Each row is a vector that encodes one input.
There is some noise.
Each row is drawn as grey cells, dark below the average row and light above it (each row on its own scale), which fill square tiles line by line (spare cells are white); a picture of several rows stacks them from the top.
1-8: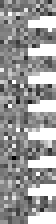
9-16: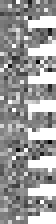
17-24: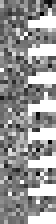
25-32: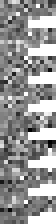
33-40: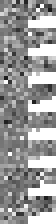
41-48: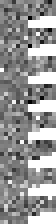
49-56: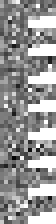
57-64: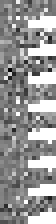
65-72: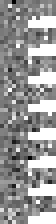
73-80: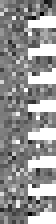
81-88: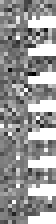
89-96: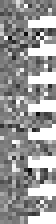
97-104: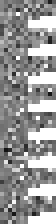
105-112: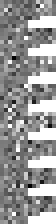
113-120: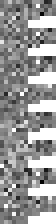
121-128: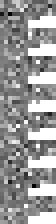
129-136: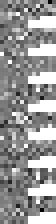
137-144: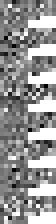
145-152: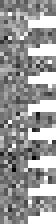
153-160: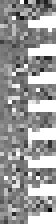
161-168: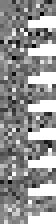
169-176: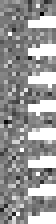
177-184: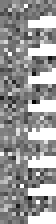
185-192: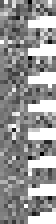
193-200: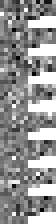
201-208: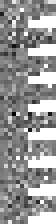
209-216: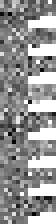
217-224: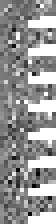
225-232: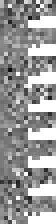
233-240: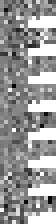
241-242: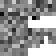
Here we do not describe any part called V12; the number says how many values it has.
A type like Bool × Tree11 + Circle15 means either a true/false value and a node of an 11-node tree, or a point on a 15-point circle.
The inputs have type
Circle10 × (Circle10 + V12).
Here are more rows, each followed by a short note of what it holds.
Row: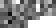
a point on each of two 10-point circles
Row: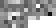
a point on each of two 10-point circles
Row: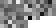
a point on each of two 10-point circles
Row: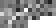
a point on each of two 10-point circles
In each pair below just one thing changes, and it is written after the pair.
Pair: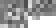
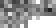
the place on the 10-point circle
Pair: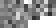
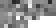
the value of V12
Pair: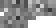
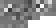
the value of V12
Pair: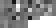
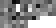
the place on the 10-point circle
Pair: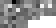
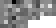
the place on the 10-point circle
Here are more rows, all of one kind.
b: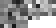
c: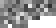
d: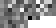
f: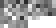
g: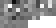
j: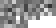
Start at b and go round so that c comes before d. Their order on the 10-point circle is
b, g, c, f, j, d.
